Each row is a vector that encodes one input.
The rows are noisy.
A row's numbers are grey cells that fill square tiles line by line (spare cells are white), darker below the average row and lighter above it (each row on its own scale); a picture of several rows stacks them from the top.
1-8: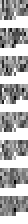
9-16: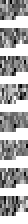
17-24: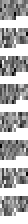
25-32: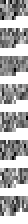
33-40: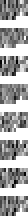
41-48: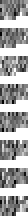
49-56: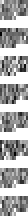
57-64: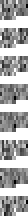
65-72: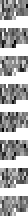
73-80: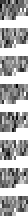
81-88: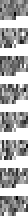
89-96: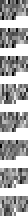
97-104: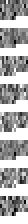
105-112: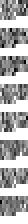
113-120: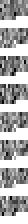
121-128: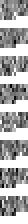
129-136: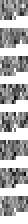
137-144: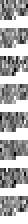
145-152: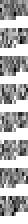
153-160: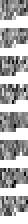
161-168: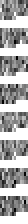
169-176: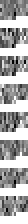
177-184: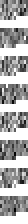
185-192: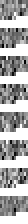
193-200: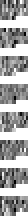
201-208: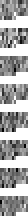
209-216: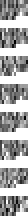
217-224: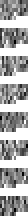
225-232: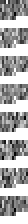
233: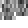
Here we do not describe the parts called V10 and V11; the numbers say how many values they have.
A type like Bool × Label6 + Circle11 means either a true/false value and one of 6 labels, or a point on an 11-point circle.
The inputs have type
Label6 × V10 + Line6 × V11.
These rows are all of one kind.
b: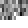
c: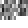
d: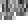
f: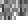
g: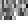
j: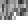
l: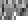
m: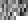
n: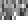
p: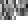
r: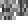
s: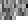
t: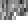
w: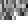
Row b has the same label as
c, f and r.
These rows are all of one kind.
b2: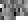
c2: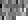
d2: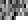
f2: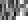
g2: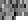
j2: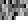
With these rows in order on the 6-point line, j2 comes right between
d2 and f2.
